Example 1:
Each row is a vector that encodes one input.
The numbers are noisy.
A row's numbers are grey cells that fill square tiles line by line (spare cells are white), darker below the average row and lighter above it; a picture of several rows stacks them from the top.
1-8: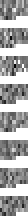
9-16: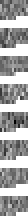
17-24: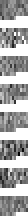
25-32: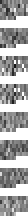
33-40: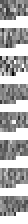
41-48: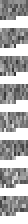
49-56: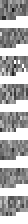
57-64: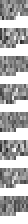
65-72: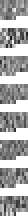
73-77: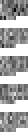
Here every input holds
either a fixed value, or a node of a 10-node tree and three true/false values.
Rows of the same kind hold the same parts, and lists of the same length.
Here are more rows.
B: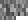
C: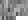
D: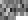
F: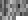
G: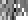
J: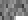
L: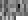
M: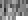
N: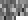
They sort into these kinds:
B, C, D, F, J, L, M, N
G

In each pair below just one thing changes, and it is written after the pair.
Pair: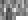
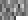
one of the three true/false values
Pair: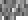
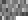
the node of the tree
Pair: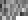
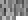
the node of the tree
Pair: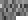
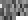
one of the three true/false values
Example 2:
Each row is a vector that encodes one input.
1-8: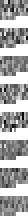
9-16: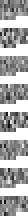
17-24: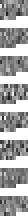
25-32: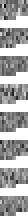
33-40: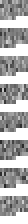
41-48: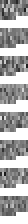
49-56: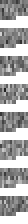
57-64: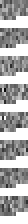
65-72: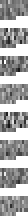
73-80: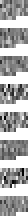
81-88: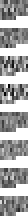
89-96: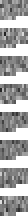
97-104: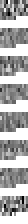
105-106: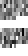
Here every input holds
either a point on a 10-point circle and a true/false value, or a fixed value.
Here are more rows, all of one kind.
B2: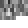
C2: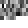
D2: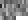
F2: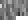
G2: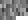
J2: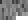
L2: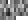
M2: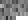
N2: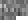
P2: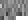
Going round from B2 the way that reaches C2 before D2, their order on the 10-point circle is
B2, J2, M2, G2, F2, L2, P2, C2, N2, D2.
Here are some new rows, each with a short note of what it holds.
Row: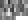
a point on a 10-point circle and a true/false value
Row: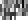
a fixed value
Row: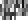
a fixed value
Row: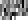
a fixed value
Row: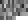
a point on a 10-point circle and a true/false value
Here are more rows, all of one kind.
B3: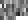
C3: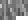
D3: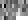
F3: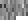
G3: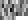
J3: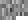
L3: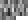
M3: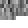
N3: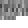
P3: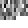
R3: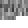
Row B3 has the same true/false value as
C3 and L3.
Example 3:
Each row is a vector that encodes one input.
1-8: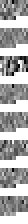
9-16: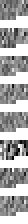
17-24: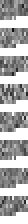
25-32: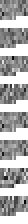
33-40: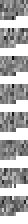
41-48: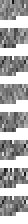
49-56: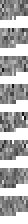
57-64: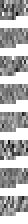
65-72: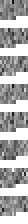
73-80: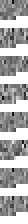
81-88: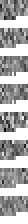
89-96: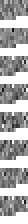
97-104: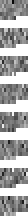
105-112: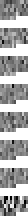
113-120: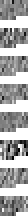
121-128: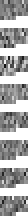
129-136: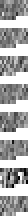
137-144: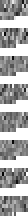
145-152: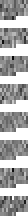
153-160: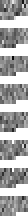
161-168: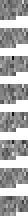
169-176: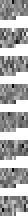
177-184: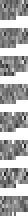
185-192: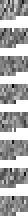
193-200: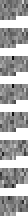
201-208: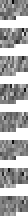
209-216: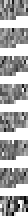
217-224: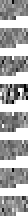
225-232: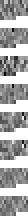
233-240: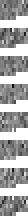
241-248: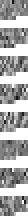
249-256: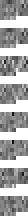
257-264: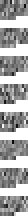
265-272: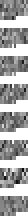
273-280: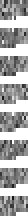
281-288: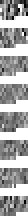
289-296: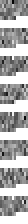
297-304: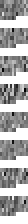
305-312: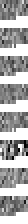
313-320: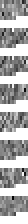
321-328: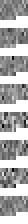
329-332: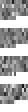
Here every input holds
either a point on a 10-point circle and a true/false value, or a fixed value.
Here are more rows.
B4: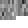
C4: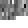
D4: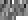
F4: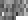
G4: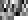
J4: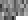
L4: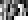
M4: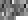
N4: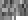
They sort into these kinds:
B4, C4, D4, F4, G4, J4, M4, N4
L4

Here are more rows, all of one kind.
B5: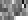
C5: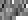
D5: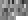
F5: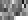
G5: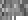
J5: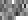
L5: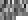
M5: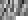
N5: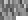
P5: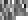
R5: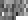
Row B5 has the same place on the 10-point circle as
F5 and M5.
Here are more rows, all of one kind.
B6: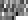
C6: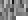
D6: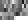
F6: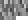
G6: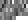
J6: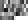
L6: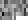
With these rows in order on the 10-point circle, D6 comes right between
J6 and L6.
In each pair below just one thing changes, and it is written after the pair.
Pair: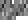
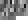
the place on the 10-point circle
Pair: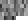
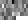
the true/false value
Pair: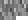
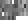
the true/false value
